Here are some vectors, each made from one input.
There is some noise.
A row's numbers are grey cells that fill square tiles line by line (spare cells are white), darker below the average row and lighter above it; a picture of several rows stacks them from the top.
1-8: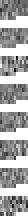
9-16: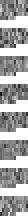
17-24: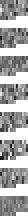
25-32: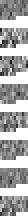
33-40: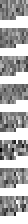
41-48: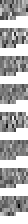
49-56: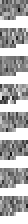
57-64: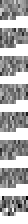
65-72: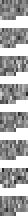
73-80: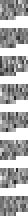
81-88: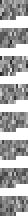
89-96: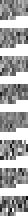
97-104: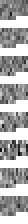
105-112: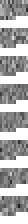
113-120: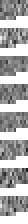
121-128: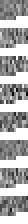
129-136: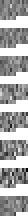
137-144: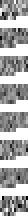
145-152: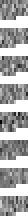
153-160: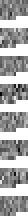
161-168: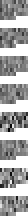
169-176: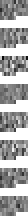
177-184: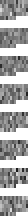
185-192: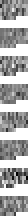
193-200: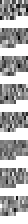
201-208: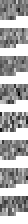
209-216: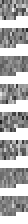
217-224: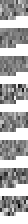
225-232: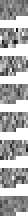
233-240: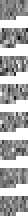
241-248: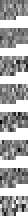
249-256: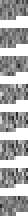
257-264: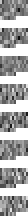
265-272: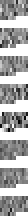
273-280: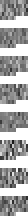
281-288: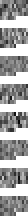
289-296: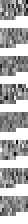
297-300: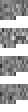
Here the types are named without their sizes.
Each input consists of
either a point on a line, or a list of points on a circle.
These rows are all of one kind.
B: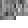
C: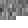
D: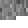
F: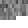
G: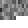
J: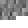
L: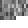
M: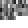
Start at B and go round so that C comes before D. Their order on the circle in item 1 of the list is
B, C, D, G, L, F, M, J.
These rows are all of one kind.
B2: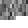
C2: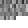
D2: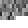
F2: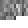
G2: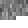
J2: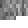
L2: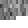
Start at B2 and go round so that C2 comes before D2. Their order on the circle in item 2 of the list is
B2, L2, G2, C2, F2, J2, D2.
